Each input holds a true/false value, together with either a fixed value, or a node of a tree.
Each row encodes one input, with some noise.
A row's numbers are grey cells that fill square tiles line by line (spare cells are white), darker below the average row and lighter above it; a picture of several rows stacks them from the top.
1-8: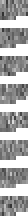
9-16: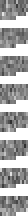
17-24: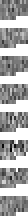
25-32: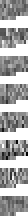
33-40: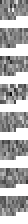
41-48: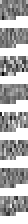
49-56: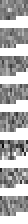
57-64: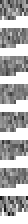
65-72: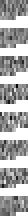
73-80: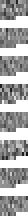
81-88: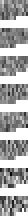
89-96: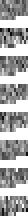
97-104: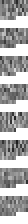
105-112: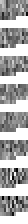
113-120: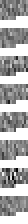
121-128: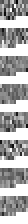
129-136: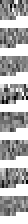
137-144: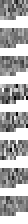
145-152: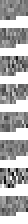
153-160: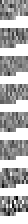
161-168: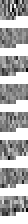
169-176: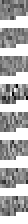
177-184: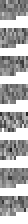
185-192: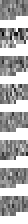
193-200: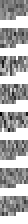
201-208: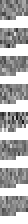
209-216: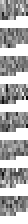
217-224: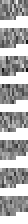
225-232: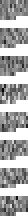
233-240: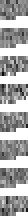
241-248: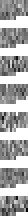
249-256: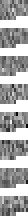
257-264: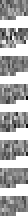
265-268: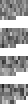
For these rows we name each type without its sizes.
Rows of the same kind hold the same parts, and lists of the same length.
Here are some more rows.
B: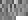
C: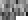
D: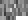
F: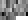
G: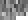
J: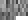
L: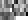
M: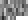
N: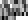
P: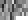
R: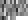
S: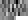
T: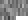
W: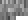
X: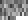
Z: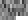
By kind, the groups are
B, C, D, F, G, J, M, N, S, T, W, X, Z
L, P, R

